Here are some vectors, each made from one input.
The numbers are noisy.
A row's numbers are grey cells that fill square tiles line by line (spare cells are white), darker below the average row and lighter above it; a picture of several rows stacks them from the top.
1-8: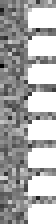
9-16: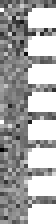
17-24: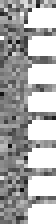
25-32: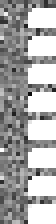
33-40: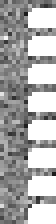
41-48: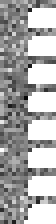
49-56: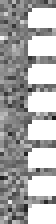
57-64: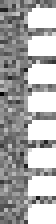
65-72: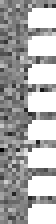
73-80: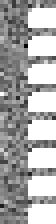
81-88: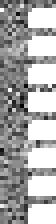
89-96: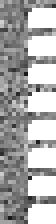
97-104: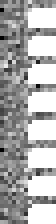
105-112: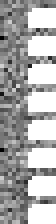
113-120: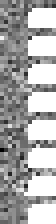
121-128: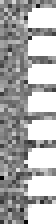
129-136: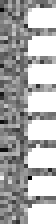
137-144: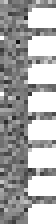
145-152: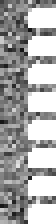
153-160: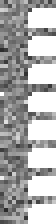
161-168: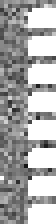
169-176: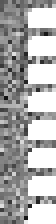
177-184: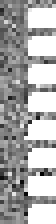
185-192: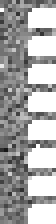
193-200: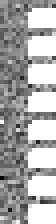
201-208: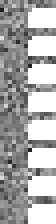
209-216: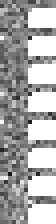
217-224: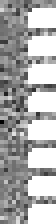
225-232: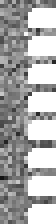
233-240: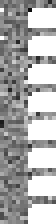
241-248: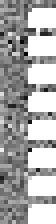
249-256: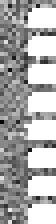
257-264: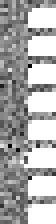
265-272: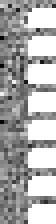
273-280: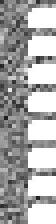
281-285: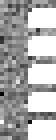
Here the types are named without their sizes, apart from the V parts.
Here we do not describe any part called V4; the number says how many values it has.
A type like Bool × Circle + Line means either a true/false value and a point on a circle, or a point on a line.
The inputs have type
Circle × (Circle + Unit) × V4.
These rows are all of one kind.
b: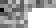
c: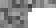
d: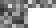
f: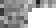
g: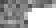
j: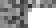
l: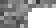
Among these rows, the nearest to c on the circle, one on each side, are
g and j.
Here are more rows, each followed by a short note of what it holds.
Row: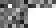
a point on a circle and a value of V4
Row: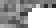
a point on each of two circles and a value of V4
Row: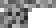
a point on each of two circles and a value of V4
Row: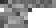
a point on each of two circles and a value of V4
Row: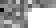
a point on a circle and a value of V4
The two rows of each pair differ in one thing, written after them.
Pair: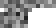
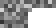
the place on one of the two circles
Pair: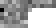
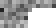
the place on one of the two circles
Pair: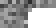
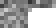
the value of V4
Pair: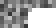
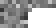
the value of V4
